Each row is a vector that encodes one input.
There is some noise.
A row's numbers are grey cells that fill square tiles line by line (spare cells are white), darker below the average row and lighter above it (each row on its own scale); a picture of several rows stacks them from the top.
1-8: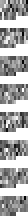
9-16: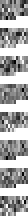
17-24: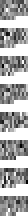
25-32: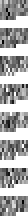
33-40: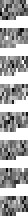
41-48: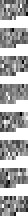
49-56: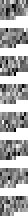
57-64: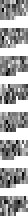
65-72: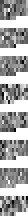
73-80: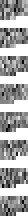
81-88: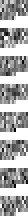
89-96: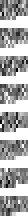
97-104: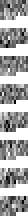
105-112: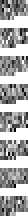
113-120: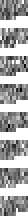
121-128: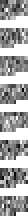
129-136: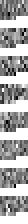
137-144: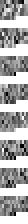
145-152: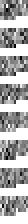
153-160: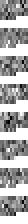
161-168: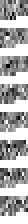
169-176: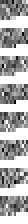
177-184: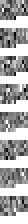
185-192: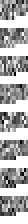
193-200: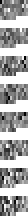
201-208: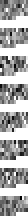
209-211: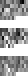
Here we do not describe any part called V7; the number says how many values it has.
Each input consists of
either a point on a 4-point line, or a true/false value and a value of V7.
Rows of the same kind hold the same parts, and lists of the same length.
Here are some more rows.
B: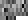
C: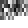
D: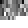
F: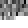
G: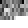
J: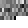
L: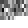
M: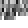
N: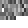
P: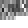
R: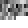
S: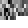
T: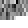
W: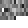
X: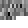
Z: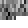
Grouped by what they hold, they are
B, C, D, F, G, J, L, N, R, W, X, Z
M, P, S, T

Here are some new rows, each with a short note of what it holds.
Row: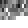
a true/false value and a value of V7
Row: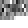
a point on a 4-point line
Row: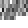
a point on a 4-point line
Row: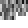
a point on a 4-point line
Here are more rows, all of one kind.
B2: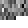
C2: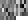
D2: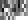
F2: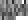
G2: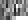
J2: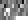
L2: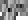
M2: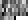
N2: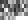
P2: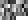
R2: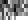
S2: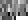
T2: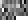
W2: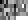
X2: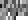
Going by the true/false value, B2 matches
F2, G2, J2 and P2.
